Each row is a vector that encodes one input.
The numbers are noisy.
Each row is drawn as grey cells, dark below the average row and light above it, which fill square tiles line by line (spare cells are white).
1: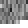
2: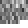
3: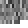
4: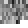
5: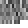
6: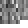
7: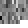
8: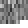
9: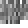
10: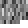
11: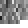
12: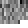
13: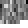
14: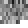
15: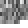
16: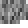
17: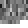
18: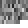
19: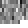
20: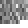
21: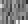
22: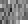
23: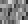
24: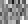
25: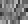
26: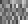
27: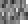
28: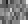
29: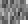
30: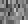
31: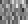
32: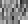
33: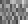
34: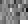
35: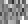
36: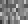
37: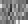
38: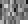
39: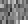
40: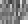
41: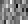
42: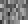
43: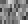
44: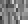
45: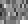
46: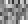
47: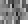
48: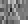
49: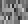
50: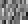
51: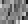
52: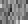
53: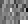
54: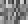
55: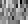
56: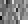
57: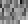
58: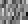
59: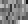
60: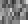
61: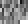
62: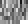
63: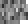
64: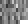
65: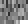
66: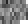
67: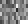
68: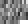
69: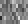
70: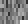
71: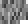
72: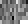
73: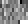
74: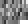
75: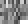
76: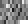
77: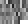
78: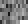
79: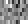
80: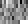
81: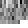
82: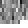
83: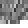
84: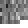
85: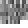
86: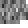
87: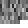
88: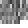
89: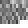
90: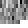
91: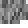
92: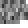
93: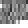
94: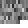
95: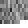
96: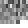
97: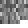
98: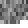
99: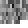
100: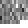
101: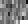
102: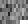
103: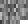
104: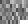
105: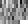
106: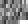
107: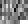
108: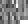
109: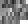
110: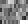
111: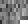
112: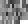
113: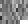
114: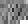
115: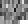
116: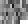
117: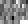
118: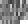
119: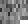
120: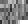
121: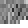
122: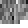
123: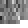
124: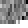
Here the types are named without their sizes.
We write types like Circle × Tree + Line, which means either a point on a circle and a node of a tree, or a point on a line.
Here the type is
Line × (Line + Tree).
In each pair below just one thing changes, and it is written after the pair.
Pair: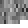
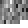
the place on the line
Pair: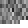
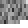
the place on the line
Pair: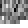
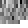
the node of the tree
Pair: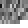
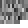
the place on the line
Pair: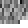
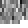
the place on the line
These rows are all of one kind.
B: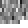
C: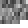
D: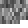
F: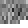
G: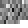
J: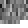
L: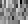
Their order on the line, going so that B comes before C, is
L, G, B, F, J, D, C.
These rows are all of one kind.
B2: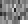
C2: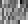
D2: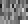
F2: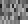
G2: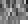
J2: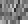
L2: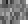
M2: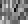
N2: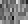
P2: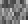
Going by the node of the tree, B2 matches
D2, F2, J2 and M2.
